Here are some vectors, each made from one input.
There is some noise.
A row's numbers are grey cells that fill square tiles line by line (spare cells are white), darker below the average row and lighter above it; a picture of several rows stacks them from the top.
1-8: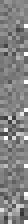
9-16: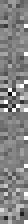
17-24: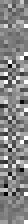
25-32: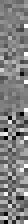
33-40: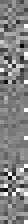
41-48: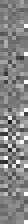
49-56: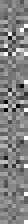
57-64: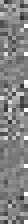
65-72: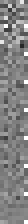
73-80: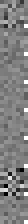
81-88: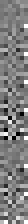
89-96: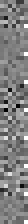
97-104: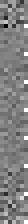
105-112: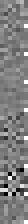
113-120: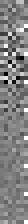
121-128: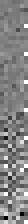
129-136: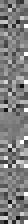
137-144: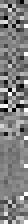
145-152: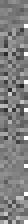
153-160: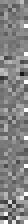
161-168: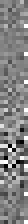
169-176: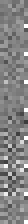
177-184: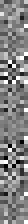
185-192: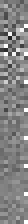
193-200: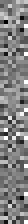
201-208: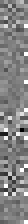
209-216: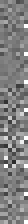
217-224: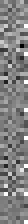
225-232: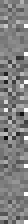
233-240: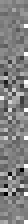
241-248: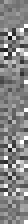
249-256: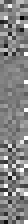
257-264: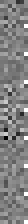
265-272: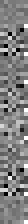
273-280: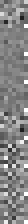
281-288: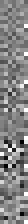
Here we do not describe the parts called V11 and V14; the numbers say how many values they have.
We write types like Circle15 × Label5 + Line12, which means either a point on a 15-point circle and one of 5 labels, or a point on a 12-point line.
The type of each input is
Line7 + (Line9 + V11) × V14.
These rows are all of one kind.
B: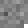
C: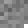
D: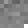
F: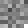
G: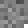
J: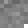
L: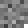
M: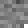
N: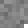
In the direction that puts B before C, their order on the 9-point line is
L, B, G, J, D, N, M, C, F.
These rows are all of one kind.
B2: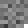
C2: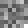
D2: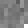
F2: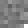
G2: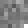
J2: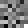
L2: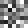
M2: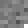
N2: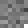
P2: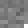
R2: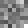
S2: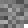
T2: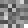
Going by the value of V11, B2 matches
P2 and S2.
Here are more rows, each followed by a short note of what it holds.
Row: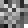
a point on a 7-point line
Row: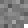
a point on a 9-point line and a value of V14
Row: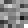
a point on a 7-point line
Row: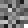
a value of V11 and a value of V14
